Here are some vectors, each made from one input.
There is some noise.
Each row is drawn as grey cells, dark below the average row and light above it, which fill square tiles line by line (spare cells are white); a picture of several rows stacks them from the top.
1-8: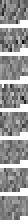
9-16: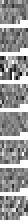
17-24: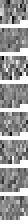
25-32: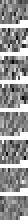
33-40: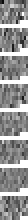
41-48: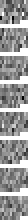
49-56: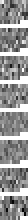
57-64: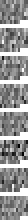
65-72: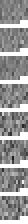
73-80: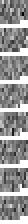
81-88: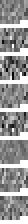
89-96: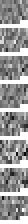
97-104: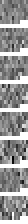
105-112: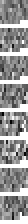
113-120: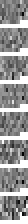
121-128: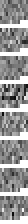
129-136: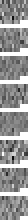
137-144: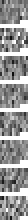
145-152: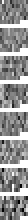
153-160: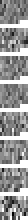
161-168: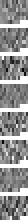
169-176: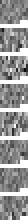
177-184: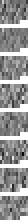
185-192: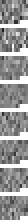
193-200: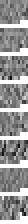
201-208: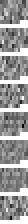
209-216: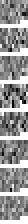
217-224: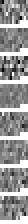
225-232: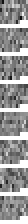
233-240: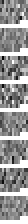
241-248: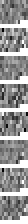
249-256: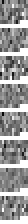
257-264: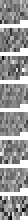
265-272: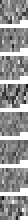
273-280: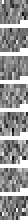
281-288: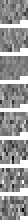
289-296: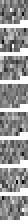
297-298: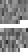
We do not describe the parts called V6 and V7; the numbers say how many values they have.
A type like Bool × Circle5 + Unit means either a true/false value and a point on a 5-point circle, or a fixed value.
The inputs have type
(Bool × Bool × Bool × V7 + Label9) × V6 + Tree13.
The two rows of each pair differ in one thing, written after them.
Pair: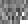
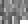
the value of V6
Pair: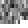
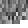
the label
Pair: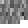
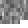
the label
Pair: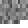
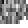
the label
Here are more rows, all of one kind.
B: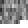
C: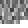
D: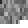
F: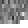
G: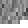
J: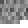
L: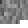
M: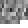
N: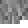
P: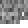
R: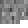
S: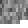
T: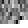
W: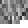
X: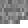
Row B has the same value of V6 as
D, R, S and W.
